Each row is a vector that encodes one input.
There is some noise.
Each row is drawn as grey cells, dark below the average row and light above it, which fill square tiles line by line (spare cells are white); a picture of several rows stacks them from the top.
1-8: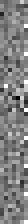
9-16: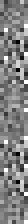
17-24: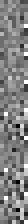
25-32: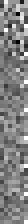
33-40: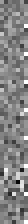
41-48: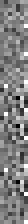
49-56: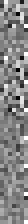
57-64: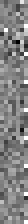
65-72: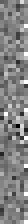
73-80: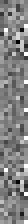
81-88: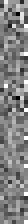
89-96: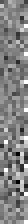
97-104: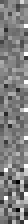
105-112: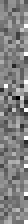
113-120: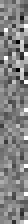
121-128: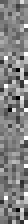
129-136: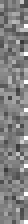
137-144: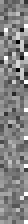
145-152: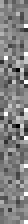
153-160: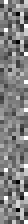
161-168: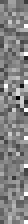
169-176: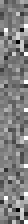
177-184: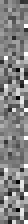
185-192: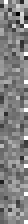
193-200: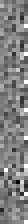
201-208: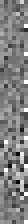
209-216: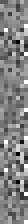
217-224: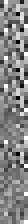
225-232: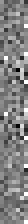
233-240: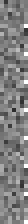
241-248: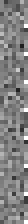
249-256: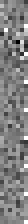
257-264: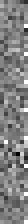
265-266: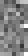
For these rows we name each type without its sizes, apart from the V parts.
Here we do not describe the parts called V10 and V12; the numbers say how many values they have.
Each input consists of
either a point on a line and a true/false value, or a value of V10 and a value of V12.
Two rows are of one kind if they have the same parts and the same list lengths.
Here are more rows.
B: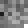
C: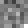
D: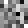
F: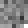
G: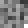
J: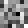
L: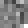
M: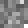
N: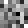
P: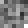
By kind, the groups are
B, C, F, G, L, M, P
D, J, N

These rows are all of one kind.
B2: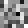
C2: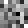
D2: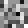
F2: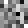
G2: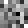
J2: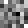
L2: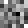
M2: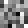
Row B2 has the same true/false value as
D2 and M2.
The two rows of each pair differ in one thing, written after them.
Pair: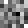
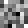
the true/false value
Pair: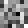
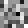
the place on the line
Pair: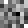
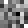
the place on the line
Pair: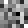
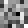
the true/false value
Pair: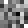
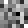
the place on the line
